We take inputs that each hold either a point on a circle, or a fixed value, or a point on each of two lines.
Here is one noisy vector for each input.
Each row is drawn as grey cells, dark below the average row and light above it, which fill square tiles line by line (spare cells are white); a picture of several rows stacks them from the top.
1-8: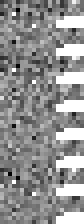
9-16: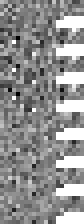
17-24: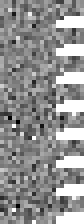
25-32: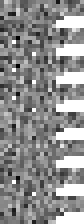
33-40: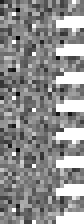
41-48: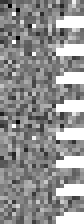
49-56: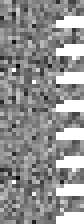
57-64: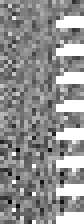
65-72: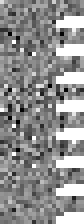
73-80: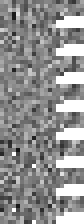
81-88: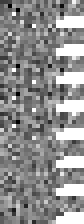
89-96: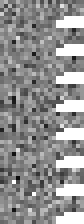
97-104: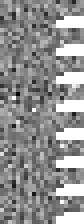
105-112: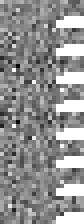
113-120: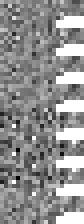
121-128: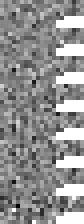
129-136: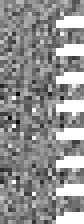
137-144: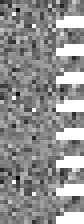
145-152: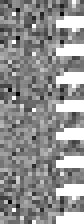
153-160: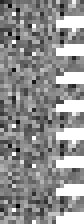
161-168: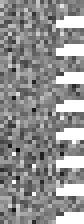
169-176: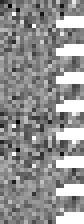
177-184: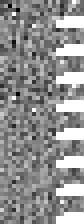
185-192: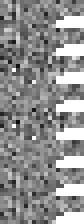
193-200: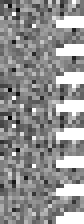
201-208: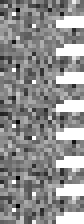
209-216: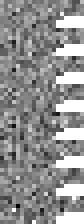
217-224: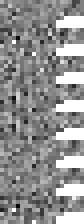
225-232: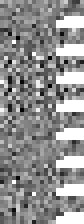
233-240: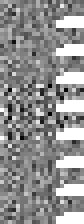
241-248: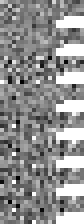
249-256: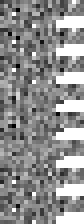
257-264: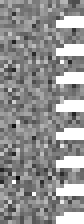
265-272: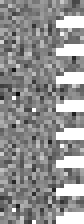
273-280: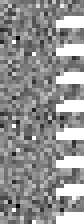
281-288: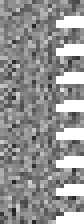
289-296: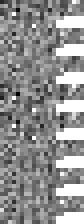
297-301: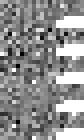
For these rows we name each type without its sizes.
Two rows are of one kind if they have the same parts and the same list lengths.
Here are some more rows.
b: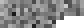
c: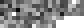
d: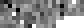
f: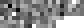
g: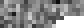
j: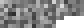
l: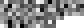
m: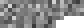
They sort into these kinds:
b, g, j, m
c, d, f
l

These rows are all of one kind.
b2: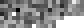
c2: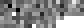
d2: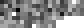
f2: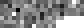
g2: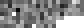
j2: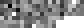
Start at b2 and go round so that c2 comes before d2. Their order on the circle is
b2, g2, f2, c2, j2, d2.
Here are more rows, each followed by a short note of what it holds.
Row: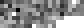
a point on a circle
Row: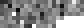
a point on a circle
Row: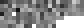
a point on a circle
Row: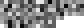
a fixed value
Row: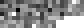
a point on a circle
